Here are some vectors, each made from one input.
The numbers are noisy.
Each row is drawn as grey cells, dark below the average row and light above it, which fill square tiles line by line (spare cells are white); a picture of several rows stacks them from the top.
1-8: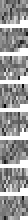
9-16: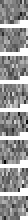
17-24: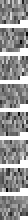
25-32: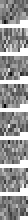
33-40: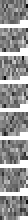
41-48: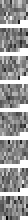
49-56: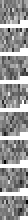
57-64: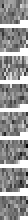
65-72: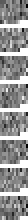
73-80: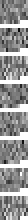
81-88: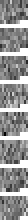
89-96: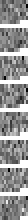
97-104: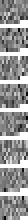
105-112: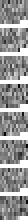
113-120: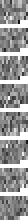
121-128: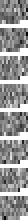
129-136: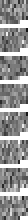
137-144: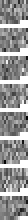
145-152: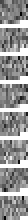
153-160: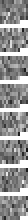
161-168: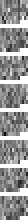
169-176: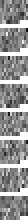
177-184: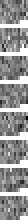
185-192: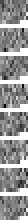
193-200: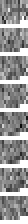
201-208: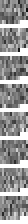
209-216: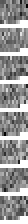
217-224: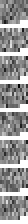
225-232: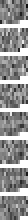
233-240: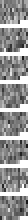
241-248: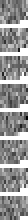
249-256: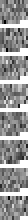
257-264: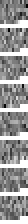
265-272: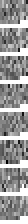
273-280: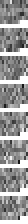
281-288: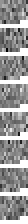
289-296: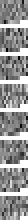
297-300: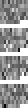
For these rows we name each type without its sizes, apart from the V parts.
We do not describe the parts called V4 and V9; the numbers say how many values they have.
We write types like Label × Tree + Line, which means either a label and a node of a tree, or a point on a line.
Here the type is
Bool × Bool × Bool × Bool + Tree × (Tree + V9) + V4.
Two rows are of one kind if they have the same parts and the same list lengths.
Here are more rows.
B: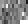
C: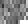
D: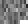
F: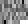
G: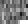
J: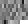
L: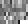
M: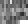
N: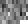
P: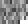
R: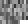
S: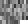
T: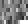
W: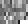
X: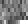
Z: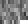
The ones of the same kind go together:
B, F, J, L, P, W
C, D, G, M, N, T, X
R, S
Z

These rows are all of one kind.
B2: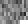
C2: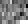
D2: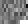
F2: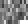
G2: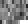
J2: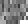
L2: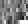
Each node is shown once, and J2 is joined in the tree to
F2 and L2.
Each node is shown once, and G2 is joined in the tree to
C2 and F2.
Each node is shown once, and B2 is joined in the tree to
D2.
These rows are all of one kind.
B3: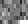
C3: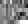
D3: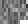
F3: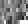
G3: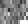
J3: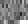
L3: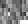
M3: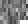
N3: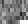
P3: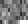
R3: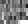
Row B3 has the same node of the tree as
G3, L3 and P3.
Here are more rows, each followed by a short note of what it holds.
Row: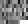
a value of V4
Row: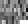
a value of V4
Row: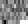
four true/false values
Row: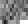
four true/false values
